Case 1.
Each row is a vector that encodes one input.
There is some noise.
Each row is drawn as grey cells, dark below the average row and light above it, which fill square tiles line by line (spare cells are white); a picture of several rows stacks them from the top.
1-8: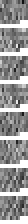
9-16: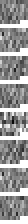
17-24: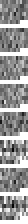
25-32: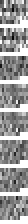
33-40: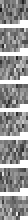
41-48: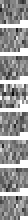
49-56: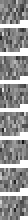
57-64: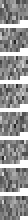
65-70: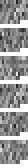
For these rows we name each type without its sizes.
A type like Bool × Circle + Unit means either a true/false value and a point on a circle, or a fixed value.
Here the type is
List(Line).
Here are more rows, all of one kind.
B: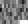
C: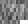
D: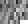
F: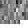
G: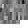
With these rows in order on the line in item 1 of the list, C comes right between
F and G.
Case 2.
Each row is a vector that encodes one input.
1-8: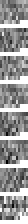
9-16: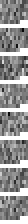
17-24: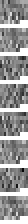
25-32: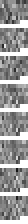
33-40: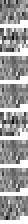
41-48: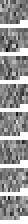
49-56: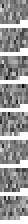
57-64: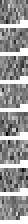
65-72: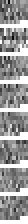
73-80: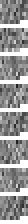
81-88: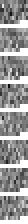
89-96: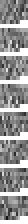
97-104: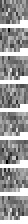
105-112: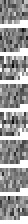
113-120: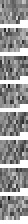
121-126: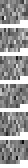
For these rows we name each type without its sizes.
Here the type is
List(Line).
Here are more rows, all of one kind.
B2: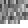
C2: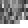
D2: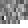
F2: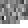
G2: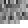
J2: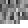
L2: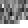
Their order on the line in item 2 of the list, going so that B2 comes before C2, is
F2, D2, B2, J2, G2, L2, C2.
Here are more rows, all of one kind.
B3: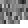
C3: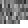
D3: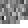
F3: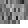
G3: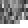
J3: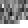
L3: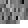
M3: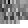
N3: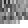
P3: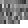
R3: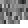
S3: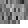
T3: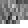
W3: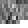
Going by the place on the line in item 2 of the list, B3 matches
F3, R3 and S3.
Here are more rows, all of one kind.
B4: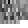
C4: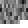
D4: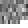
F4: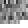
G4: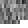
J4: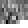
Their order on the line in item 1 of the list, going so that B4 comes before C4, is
B4, F4, D4, J4, G4, C4.
